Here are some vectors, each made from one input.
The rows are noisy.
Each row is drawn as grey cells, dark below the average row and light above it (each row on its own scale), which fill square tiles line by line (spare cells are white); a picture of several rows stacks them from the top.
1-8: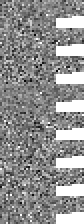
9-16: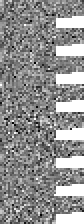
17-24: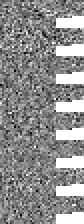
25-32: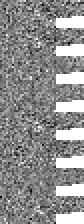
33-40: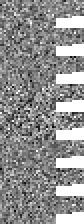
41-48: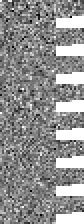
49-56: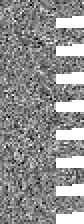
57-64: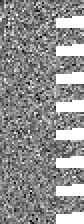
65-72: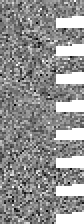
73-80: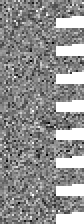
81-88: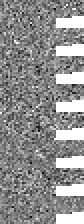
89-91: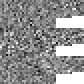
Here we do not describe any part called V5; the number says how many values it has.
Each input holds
three true/false values, together with either a point on a 6-point circle, or a value of V5.
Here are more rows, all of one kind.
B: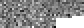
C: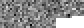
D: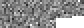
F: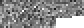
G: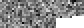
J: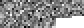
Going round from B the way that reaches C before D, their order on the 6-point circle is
B, C, D, J, F, G.
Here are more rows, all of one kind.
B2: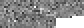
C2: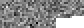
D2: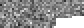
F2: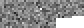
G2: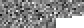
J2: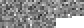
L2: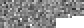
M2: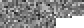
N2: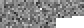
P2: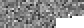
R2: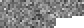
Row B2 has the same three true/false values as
M2 and P2.
